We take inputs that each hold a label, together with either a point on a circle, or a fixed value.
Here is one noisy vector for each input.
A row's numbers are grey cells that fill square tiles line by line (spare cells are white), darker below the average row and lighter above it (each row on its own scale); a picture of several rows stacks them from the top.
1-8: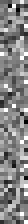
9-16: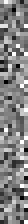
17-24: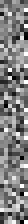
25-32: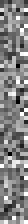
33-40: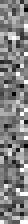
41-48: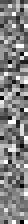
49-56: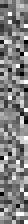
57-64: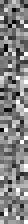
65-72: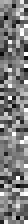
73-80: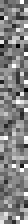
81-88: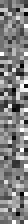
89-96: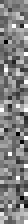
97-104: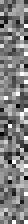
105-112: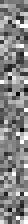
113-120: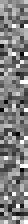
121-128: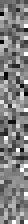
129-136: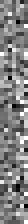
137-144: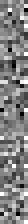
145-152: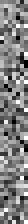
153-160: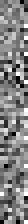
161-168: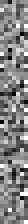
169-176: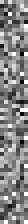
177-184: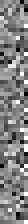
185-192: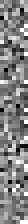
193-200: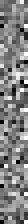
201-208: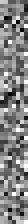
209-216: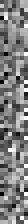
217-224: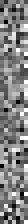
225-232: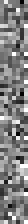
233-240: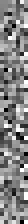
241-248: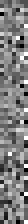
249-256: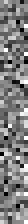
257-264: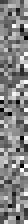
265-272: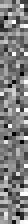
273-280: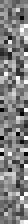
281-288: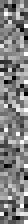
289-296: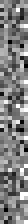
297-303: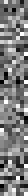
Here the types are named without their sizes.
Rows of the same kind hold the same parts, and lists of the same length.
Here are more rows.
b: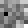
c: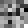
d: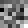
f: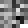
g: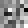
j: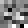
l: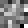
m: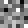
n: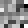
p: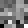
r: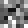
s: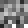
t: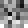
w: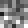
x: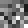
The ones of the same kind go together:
b, c, g, j, l, m, n, p, r, s, t, x
d, f, w

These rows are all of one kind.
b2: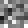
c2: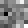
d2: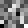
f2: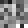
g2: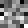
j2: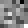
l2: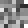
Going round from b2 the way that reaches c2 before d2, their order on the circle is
b2, c2, l2, j2, g2, d2, f2.
